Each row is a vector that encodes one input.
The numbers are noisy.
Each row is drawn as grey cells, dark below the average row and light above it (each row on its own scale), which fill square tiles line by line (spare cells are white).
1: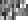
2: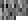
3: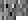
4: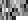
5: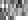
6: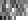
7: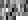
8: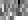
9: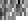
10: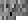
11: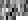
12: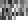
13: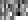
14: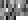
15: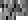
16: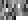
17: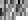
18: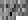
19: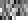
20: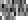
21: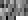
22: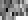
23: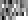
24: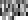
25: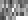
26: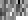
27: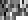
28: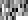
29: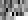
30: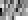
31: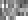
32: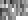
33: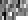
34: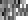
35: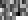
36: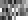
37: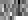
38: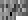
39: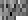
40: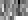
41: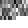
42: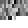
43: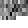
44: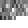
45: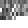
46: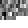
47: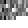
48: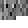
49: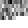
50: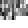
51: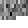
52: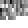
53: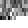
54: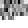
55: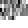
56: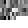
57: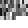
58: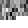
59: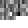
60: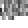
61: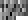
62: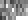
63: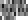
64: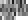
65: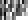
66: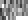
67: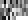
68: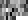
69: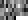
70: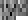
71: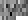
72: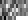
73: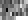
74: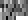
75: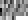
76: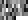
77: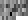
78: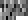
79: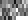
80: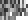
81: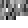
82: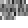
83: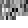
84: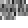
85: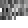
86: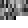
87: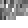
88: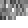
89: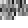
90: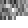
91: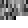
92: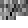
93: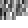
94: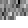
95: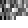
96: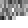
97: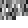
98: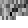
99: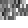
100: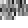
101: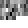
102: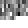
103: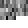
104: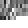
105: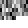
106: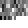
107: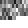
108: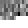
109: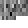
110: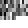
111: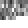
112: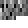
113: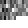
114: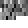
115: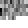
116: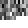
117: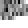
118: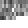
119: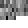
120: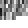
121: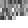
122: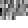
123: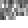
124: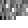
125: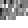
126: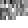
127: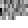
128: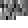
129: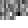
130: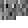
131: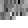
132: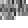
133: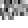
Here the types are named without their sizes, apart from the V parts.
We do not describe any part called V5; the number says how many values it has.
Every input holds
either three true/false values and a value of V5, or a list of points on a line.
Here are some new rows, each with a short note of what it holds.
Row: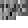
a list of one item
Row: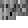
a list of one item
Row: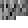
a list of one item
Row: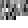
a list of two items
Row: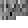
a list of one item
